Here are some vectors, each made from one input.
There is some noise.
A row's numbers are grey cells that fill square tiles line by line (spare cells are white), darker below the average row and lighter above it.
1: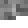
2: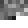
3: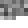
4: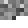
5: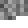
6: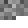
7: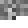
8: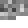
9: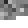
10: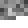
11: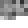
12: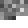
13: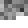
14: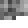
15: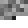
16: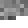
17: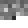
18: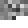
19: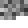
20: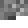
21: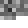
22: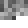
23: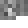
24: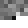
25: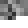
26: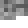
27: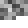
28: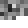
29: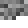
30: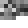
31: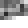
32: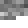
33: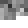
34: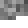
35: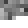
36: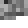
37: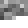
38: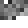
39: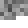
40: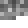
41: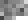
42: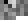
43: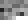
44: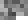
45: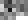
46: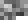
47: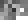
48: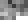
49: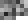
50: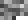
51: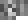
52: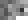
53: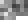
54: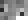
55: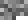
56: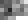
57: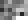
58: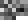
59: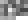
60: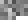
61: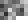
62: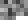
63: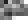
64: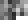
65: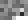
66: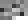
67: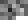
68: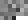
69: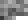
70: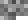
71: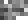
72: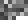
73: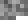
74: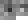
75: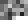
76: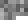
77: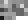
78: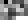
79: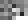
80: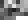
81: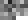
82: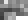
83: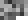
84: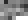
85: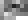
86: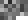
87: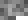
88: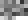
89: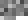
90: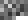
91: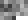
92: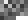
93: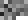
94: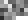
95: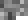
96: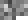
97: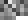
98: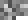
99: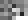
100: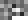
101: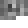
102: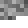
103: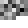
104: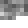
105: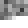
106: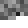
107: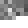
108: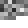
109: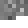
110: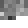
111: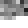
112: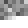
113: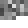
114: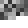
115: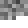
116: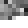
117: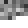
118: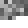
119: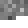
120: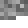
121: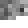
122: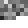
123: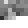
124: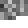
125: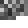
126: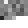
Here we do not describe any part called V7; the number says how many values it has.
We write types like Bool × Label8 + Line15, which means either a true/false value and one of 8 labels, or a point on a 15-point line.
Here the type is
Label9 × (Line9 + V7).
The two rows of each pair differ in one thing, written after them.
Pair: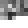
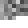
the label
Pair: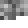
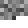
the value of V7
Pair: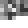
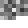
the label
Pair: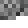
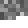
the label
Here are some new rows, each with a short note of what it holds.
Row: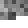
one of 9 labels and a point on a 9-point line
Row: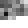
one of 9 labels and a value of V7
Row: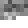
one of 9 labels and a point on a 9-point line
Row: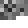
one of 9 labels and a value of V7
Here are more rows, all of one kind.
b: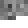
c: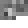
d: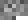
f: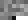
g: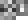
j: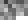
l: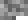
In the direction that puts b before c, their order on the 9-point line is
g, b, c, d, f, l, j.
